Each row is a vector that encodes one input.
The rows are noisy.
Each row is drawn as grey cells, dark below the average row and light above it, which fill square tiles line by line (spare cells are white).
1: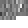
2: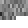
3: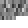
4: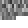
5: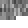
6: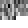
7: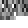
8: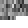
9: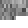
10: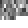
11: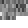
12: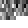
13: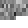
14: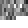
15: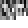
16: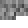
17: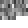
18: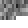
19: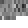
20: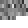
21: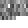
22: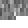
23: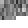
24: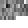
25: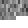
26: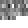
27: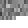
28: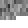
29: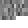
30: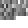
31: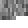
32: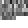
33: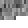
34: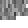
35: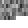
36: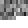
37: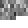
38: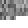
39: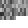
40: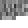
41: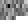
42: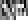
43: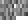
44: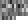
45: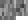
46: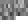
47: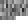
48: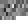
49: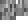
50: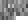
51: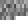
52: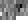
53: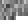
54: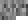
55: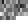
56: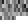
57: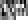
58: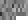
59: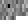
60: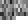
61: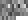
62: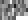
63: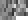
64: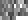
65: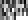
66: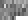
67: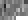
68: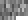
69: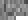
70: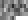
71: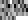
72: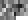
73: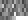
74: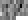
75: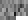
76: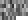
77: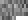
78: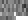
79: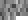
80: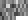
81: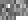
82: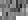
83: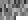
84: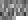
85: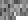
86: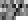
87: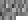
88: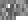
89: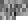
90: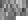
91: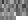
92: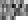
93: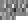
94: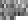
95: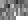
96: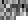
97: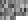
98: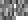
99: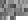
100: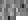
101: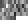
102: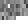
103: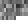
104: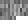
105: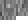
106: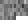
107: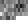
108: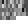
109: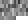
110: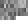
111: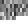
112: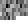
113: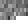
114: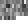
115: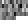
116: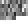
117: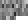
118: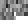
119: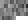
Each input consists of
either a fixed value, or a point on a 4-point line, a point on a 5-point line and a true/false value.
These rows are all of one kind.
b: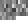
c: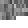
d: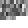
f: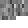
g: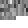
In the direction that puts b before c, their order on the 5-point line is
b, d, g, c, f.
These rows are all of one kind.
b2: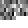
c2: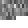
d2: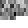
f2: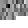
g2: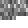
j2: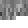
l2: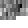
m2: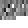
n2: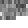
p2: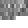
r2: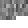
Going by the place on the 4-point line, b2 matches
c2, g2 and n2.
